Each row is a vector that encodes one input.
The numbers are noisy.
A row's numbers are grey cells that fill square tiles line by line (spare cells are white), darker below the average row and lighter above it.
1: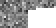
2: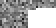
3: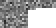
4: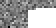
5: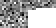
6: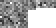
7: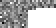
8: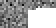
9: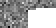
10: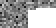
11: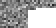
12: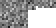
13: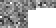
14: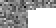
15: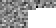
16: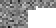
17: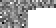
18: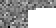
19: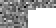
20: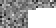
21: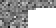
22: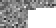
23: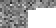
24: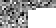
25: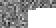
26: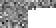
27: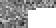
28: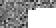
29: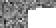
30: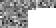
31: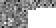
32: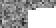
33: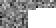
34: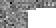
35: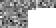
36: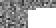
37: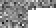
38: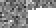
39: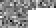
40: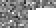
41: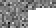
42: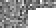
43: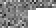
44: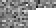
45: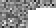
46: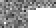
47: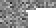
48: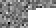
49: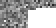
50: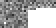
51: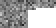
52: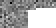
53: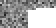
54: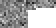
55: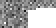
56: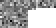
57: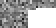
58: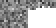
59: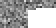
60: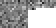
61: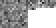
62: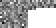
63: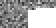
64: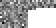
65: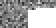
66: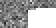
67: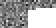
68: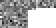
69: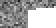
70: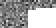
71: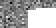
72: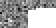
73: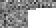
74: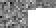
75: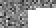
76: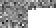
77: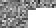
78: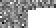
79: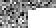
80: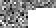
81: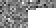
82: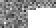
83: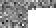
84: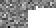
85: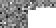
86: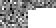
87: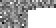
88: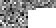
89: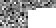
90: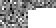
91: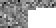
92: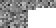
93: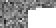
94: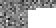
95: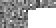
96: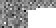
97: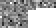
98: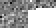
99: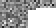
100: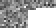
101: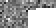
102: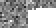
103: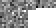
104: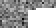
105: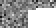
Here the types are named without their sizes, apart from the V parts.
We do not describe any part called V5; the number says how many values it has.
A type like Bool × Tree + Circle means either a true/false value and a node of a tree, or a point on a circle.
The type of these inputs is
Line + List(Circle) × V5.
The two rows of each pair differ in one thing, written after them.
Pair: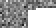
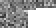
the place on the circle in item 1 of the list
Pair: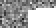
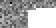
the value of V5
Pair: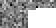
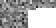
the place on the circle in item 1 of the list
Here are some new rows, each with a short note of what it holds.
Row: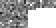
a value of V5, together with a list of one item
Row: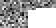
a point on a line
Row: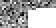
a point on a line
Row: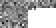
a value of V5, together with the empty list
